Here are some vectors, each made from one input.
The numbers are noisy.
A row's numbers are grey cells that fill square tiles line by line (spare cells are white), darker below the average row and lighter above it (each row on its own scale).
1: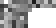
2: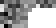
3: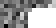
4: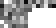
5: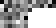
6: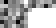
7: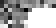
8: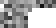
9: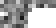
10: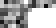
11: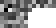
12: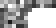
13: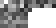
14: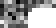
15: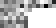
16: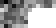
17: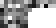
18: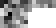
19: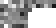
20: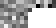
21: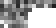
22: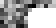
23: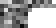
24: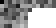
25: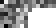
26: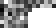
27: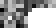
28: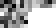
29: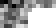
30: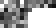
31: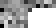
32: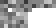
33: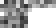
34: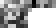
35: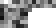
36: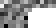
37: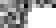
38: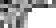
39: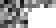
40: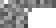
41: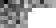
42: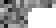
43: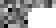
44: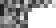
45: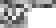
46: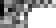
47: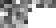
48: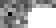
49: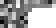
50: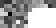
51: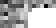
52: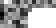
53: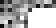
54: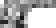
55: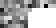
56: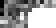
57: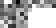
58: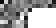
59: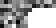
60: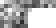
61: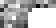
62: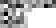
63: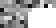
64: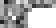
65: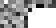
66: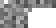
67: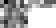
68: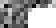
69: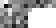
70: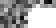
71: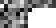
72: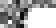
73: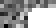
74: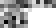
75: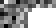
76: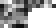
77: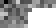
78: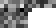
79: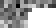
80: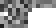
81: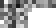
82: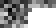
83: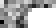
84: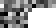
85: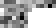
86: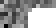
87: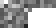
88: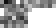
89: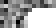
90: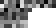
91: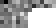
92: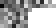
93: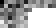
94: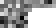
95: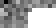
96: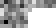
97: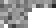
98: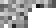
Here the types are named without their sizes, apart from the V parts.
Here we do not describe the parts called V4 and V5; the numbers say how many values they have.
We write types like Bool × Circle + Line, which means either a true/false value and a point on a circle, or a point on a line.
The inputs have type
(Bool × Circle + V5) × V4.
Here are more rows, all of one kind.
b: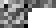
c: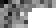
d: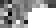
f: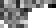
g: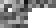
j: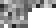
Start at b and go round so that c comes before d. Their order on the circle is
b, g, c, j, d, f.
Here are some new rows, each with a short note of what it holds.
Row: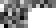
a value of V4 and a value of V5
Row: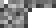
a point on a circle, a true/false value and a value of V4
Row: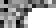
a point on a circle, a true/false value and a value of V4
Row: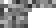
a value of V4 and a value of V5
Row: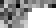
a point on a circle, a true/false value and a value of V4
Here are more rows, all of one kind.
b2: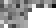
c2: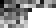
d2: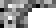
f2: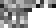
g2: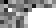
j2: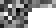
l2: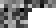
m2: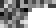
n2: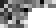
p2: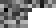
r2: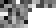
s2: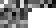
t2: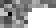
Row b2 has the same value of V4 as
c2, f2, m2 and n2.
